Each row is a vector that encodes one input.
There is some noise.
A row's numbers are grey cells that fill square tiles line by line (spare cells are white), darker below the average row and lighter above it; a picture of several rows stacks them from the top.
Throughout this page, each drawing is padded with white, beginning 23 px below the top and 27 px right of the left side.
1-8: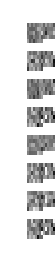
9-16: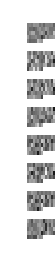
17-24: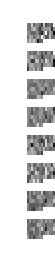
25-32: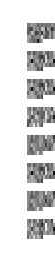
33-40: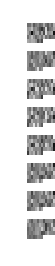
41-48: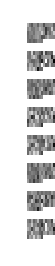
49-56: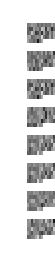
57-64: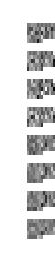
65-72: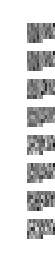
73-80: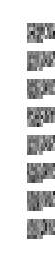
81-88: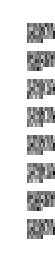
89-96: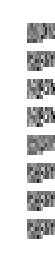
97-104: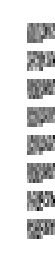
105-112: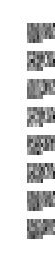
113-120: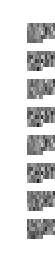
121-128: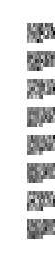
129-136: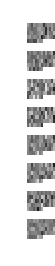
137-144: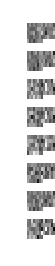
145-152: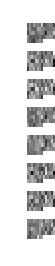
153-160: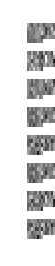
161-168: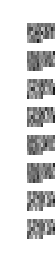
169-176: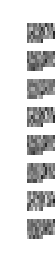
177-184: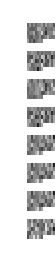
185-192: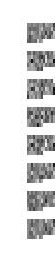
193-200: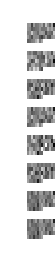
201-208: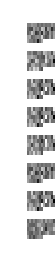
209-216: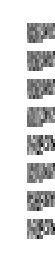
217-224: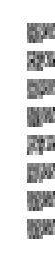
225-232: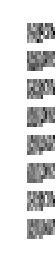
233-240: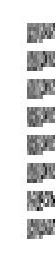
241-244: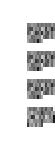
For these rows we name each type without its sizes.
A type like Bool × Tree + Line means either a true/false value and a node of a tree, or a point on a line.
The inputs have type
Bool × (Tree + Unit).
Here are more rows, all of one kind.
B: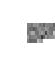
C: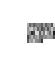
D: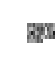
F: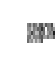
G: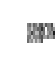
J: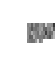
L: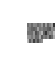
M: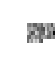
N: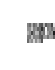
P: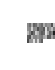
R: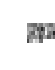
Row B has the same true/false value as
J and L.
